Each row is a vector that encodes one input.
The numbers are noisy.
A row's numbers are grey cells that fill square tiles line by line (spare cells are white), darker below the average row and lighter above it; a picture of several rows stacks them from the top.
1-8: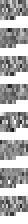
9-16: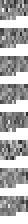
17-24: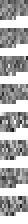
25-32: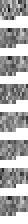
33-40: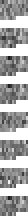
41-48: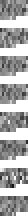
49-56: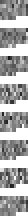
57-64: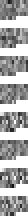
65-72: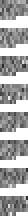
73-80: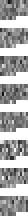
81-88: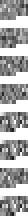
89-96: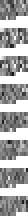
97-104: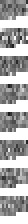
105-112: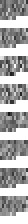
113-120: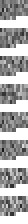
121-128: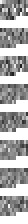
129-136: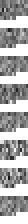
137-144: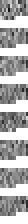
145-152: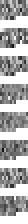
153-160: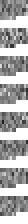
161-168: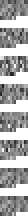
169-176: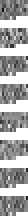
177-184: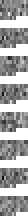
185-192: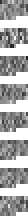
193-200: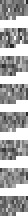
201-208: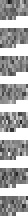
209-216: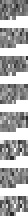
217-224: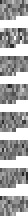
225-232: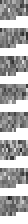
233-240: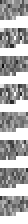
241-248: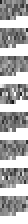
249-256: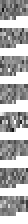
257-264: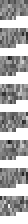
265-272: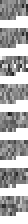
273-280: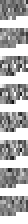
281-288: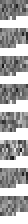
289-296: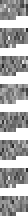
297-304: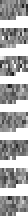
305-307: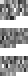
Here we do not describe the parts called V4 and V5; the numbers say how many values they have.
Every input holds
either a point on a 7-point line, or a point on an 8-point line and a value of V4, or a true/false value and a value of V5.
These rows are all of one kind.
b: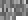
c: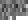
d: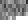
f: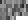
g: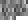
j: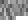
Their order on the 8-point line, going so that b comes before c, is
f, j, b, g, c, d.
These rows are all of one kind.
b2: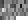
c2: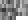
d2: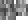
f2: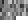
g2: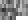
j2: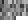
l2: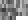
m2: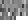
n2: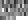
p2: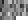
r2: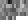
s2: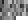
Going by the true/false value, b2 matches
n2 and r2.
